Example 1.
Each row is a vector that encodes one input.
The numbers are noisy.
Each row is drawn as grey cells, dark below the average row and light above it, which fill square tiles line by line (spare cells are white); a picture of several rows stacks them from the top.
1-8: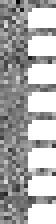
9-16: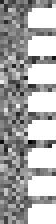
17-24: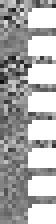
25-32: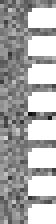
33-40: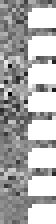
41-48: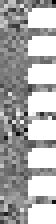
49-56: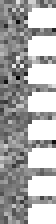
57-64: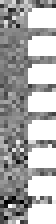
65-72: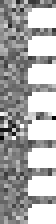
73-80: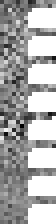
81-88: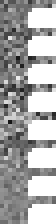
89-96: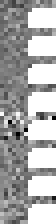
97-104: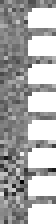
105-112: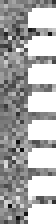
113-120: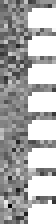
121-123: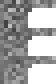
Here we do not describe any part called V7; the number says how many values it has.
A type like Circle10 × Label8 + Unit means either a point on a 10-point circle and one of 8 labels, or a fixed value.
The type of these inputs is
Bool × Bool × Bool + Line6 + V7.
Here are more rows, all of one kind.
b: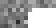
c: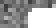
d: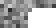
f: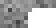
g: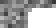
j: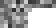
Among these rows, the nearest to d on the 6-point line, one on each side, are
c and f.
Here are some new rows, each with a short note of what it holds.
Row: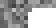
a value of V7
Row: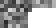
three true/false values
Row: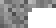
a value of V7
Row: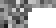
three true/false values
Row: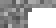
three true/false values
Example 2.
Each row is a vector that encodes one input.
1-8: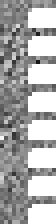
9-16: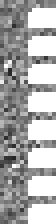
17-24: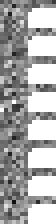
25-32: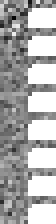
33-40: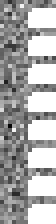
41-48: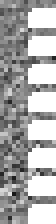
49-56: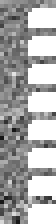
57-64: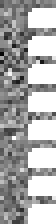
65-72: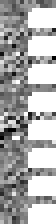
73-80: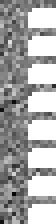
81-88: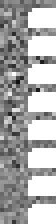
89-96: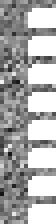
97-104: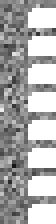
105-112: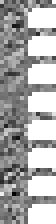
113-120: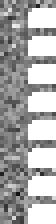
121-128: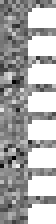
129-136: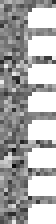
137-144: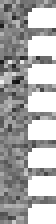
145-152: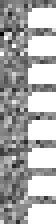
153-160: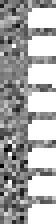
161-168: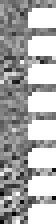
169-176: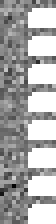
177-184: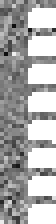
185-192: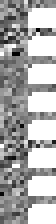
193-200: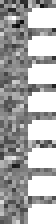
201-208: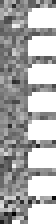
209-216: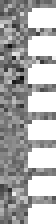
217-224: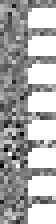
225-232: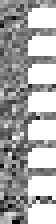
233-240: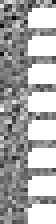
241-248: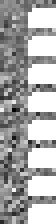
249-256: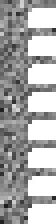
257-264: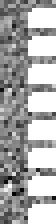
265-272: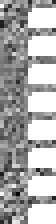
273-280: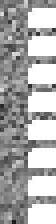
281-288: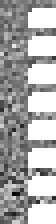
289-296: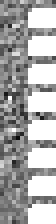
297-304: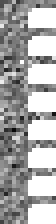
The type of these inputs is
(Bool × Bool × Bool × Bool + Label8) × Label8.
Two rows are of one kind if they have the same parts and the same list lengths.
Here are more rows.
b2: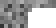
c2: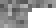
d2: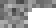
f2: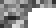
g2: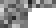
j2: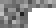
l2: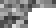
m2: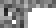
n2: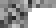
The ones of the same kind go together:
b2, c2, d2, f2, l2
g2, j2, m2, n2

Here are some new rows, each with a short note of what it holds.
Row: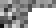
one of 8 labels and four true/false values
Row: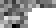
two labels (each one of 8)
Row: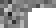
one of 8 labels and four true/false values
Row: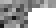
one of 8 labels and four true/false values
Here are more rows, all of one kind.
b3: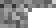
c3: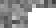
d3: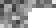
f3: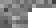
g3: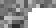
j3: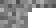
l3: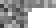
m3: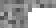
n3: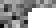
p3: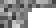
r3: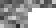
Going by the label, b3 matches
d3 and l3.
